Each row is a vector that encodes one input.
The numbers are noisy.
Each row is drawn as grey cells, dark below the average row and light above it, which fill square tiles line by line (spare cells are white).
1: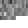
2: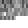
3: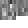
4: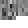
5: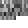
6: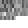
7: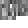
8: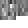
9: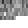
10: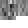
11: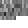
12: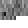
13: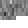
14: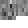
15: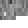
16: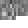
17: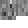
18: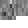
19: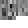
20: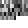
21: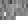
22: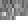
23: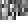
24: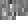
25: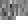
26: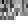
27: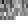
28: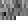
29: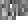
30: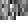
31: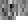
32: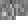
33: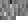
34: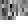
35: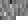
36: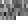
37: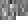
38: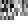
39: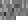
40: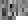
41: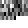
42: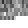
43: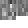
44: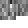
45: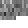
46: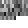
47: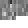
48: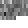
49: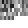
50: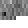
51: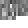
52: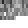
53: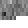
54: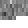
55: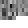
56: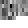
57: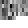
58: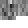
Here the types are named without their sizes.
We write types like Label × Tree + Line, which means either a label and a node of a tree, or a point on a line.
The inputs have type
Bool × Line.
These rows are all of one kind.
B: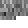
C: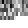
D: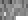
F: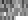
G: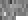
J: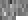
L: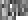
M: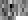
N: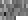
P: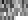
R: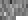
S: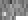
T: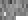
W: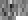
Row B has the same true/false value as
M, N and W.
